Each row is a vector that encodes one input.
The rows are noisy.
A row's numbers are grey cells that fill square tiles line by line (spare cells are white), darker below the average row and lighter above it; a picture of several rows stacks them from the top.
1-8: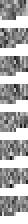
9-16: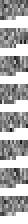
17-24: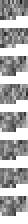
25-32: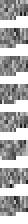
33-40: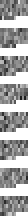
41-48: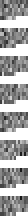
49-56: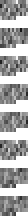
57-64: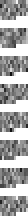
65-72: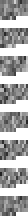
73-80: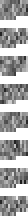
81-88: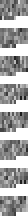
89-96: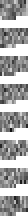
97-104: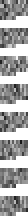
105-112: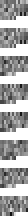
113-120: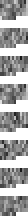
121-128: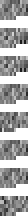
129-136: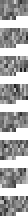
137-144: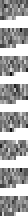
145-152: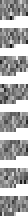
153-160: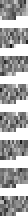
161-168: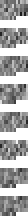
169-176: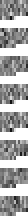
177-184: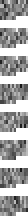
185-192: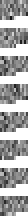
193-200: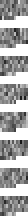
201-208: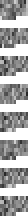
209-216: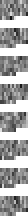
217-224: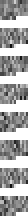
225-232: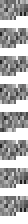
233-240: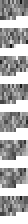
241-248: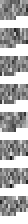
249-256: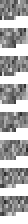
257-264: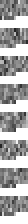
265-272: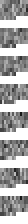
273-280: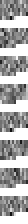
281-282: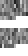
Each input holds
a point on an 11-point circle.
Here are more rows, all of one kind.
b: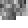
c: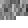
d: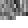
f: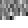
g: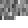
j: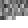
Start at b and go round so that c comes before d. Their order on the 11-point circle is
b, c, d, f, g, j.
